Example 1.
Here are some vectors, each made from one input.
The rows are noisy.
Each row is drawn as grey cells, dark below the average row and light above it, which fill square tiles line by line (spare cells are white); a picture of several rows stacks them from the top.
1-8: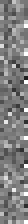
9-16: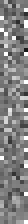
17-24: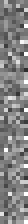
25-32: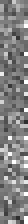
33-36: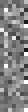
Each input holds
three true/false values.
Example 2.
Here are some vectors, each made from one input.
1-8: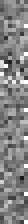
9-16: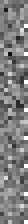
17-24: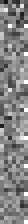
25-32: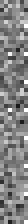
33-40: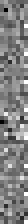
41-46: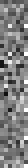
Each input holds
a point on a 3-point line and a point on a 6-point line.
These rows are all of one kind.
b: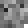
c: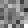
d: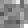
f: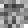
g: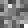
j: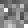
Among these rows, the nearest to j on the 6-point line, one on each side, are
c and g.
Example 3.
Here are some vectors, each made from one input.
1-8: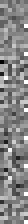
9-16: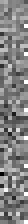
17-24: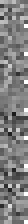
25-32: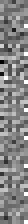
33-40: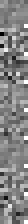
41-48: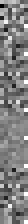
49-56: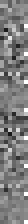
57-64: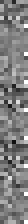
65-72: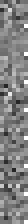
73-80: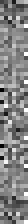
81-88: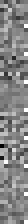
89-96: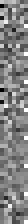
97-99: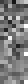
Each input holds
a node of a 10-node tree.
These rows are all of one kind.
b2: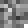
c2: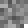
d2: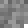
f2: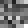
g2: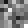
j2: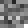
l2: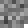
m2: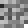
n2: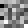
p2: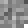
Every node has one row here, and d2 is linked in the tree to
c2, l2 and p2.
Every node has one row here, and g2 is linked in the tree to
b2.
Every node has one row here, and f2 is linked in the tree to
j2.
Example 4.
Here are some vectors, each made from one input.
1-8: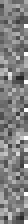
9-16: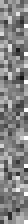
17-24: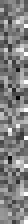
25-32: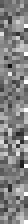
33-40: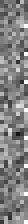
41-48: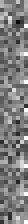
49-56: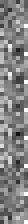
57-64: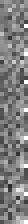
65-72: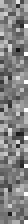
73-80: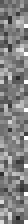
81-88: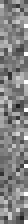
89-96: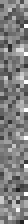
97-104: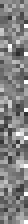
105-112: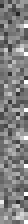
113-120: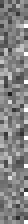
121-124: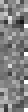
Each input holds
three true/false values.
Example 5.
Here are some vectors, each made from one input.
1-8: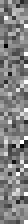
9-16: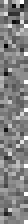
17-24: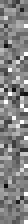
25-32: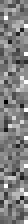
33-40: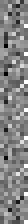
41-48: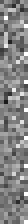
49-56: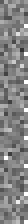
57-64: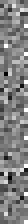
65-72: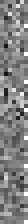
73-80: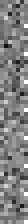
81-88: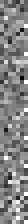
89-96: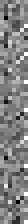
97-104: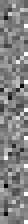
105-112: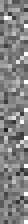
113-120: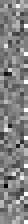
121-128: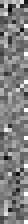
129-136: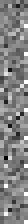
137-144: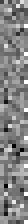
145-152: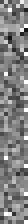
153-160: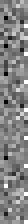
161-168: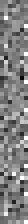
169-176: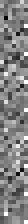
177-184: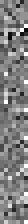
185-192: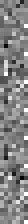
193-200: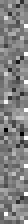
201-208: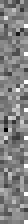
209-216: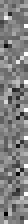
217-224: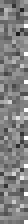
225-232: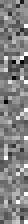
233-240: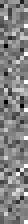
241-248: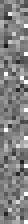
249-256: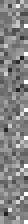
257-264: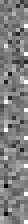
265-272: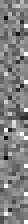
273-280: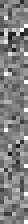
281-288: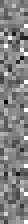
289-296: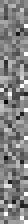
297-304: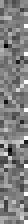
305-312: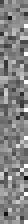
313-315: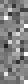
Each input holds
either a fixed value, or three true/false values.
